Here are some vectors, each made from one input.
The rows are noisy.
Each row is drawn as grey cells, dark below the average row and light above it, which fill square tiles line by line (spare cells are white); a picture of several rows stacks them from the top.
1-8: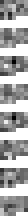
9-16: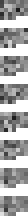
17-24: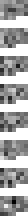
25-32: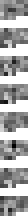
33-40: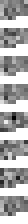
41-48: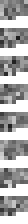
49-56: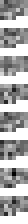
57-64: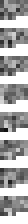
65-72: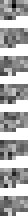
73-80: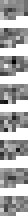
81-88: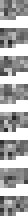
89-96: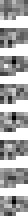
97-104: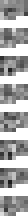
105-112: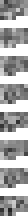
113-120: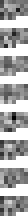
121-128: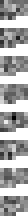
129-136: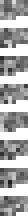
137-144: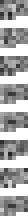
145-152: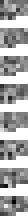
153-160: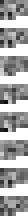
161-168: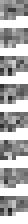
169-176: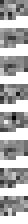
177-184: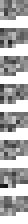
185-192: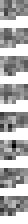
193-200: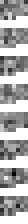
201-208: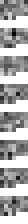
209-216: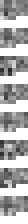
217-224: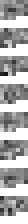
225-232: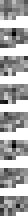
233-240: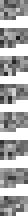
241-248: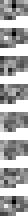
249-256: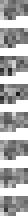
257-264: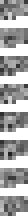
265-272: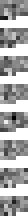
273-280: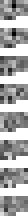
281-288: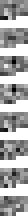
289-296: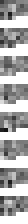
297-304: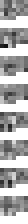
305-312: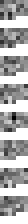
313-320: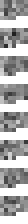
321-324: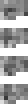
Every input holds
either a point on a 13-point line, or four true/false values.
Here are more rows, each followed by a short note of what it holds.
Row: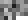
four true/false values
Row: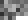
a point on a 13-point line
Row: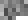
four true/false values
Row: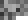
a point on a 13-point line
